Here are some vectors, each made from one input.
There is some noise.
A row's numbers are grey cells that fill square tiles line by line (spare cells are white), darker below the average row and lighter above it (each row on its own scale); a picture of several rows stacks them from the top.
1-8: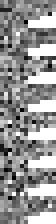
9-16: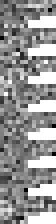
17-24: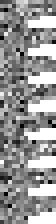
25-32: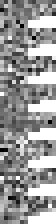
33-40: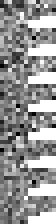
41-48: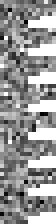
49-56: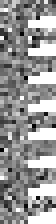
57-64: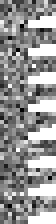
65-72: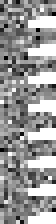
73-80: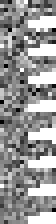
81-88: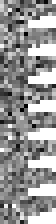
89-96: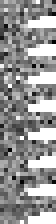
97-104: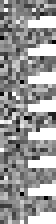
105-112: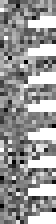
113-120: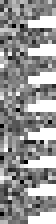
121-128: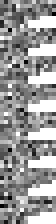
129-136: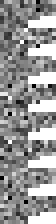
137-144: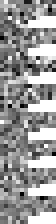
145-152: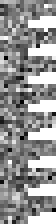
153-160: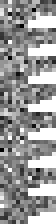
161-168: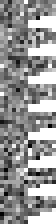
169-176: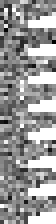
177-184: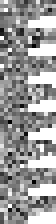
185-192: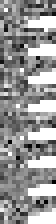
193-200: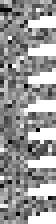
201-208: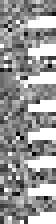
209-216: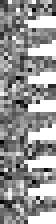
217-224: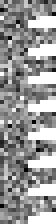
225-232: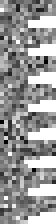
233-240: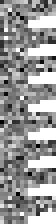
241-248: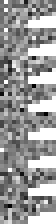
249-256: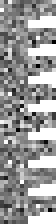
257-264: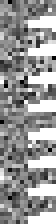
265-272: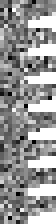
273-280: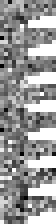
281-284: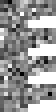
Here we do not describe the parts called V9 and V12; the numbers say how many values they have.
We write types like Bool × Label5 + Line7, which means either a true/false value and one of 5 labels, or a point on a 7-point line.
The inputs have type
(Bool × Circle5 + Unit) × V9 × V12.
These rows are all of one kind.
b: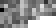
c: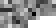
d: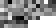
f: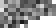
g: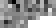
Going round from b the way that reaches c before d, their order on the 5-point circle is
b, f, g, c, d.
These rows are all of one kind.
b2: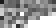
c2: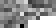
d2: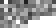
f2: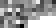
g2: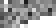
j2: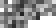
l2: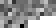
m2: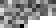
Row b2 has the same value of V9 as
d2 and g2.
